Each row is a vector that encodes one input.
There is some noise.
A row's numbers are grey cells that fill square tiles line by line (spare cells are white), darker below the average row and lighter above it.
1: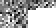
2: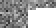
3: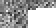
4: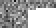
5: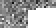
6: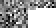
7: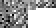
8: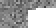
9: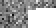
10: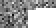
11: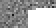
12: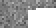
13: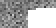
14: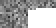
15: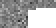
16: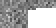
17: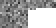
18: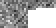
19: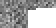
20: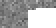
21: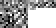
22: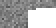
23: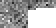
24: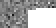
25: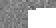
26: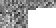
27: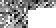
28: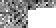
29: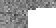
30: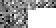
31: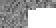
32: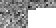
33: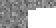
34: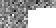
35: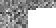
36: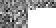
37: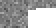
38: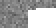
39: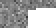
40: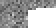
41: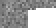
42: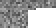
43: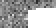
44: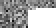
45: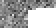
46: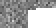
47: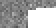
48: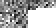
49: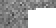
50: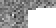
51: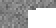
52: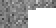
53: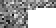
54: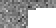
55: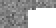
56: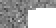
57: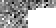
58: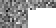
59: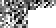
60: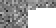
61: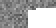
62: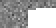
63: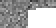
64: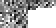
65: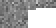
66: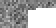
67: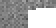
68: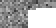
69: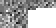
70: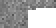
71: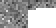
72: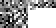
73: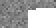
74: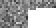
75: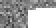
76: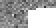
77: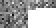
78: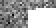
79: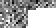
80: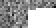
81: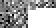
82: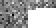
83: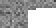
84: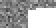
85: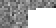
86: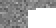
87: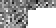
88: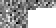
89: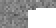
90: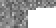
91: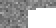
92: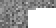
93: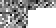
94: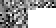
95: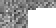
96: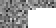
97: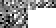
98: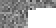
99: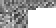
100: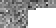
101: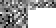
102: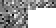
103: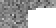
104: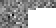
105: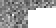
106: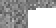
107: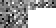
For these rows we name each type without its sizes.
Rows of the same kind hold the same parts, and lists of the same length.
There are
2 kinds of row.
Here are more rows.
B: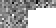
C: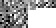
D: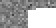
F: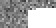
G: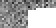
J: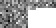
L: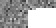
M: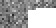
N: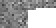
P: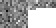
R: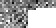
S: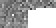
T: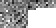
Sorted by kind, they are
B, D, F, G, L, R, S, T
C, J, M, N, P

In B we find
a point on a circle and a true/false value.
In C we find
a point on a line and a true/false value.
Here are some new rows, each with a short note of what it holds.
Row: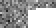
a point on a line and a true/false value
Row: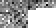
a point on a circle and a true/false value
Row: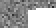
a point on a circle and a true/false value
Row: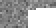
a point on a line and a true/false value
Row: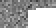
a point on a circle and a true/false value
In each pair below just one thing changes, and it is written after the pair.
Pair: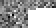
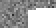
the place on the circle
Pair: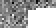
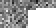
the true/false value
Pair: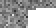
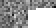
the place on the circle
